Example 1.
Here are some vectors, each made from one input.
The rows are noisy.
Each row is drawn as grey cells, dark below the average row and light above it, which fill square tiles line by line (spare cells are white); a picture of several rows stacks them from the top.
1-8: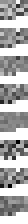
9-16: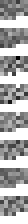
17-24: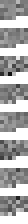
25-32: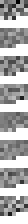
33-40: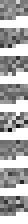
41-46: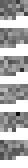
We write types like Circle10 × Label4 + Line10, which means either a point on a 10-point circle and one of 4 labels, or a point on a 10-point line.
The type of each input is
Line5.
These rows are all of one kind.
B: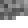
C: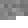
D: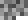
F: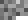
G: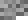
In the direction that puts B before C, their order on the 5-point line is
B, F, C, G, D.
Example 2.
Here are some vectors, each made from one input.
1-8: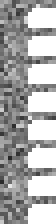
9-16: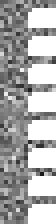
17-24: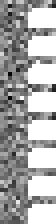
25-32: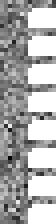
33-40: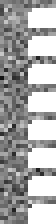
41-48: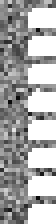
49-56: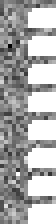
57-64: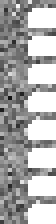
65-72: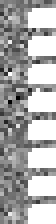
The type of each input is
Circle9.
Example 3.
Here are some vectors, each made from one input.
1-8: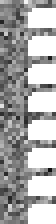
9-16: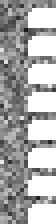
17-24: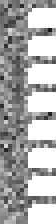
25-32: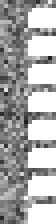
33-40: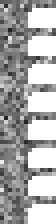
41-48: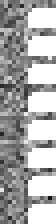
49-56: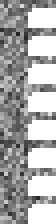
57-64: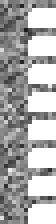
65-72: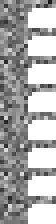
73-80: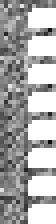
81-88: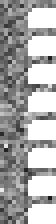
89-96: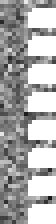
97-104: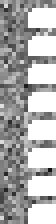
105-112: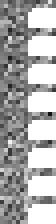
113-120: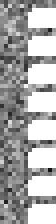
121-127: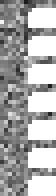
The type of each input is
Bool × Bool × Bool × Bool.
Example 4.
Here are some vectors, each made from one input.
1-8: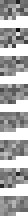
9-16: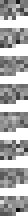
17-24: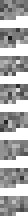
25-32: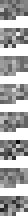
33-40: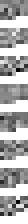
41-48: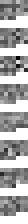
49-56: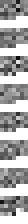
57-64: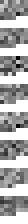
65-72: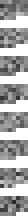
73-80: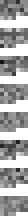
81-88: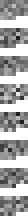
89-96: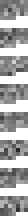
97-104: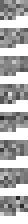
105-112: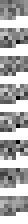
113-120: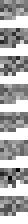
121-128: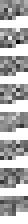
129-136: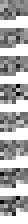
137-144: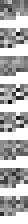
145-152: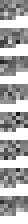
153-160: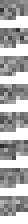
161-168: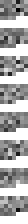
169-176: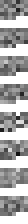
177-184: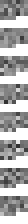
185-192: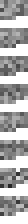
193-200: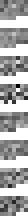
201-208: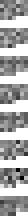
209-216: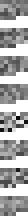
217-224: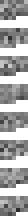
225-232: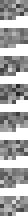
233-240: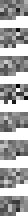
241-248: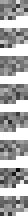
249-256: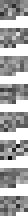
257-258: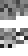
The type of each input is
Line12.
